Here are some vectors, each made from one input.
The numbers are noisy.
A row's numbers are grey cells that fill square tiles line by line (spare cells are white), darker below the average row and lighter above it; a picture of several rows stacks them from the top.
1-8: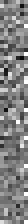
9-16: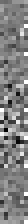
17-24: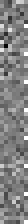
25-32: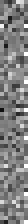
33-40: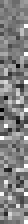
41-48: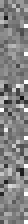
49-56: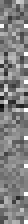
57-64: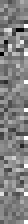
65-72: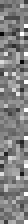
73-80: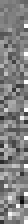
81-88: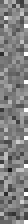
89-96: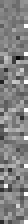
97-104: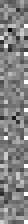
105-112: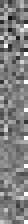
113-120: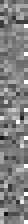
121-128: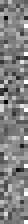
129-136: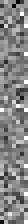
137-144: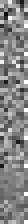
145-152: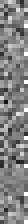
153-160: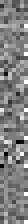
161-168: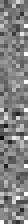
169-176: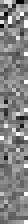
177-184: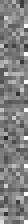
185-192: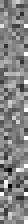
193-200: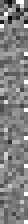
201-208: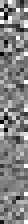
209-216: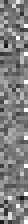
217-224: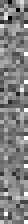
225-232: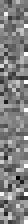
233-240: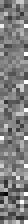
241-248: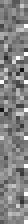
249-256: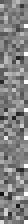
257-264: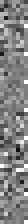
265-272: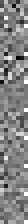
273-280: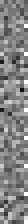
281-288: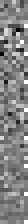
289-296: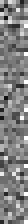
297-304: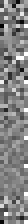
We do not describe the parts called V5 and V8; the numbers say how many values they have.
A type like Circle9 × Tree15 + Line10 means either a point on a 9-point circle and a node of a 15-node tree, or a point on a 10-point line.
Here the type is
Bool × (Line6 + V8) + Line7 + V5.
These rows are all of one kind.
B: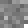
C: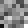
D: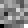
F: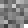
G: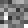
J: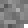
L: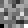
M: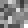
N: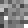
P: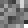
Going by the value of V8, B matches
G and N.
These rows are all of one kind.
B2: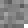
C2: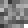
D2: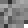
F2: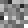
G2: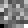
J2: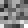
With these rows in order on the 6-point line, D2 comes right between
B2 and C2.
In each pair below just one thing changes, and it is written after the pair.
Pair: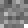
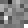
the place on the 6-point line
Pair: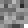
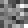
the place on the 6-point line
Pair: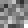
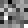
the place on the 6-point line
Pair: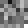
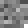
the true/false value
